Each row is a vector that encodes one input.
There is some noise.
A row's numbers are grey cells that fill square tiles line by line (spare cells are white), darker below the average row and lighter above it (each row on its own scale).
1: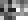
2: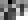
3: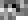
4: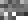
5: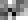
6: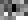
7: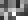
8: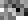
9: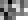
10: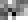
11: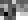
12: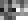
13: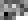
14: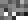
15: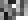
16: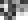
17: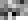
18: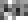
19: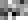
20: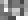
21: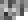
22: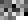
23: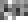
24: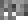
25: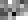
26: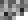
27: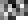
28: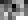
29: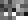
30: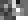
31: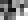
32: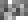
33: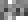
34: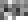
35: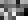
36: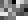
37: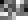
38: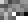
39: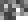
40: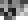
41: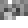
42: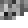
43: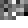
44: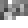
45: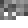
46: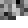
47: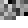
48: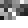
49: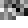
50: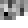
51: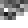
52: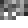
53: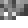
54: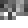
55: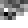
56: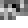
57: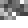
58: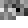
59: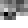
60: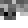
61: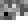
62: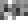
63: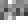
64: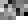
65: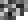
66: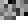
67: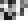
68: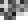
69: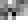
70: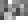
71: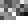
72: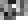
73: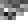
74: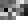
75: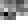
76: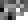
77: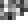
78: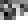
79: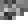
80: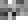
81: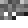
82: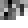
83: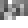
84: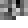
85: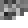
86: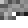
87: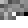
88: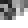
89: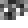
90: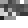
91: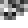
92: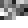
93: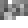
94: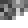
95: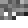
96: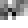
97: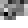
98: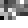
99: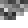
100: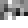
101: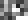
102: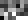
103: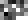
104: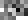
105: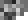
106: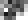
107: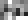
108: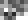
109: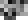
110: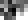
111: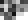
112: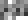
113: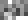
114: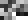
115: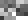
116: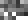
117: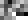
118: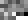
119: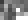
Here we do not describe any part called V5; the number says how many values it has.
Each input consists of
a true/false value and a value of V5, together with a list of up to three points on a 4-point line.
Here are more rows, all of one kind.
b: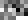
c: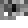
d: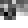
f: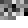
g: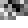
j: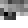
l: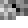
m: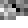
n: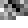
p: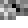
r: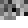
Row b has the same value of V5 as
d, f and j.
